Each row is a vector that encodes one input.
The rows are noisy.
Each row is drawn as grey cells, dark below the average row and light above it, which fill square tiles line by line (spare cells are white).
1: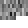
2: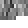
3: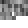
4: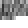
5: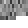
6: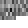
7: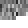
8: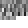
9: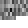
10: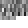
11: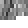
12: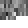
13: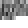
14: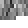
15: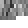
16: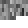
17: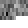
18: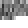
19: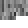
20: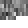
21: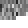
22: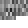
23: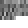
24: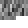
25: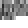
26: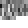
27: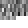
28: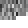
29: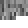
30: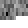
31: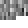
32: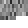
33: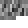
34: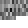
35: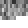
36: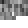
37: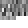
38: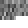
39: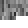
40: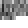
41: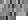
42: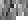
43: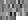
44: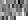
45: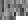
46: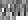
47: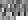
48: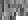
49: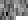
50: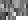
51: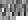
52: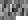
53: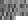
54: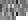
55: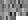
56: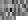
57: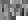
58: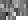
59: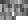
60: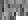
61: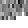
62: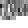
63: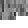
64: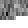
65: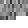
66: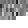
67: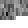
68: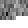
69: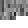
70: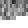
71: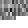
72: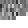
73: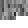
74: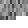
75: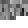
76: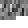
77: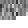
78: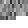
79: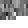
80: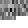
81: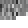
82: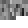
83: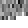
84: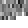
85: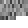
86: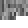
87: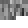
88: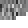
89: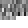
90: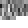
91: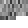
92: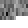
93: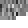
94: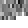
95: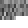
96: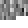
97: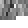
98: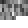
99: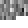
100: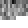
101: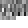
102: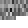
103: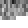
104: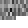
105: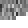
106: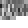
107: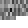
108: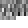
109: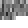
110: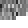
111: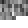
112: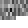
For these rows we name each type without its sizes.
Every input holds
either a label, or a node of a tree.
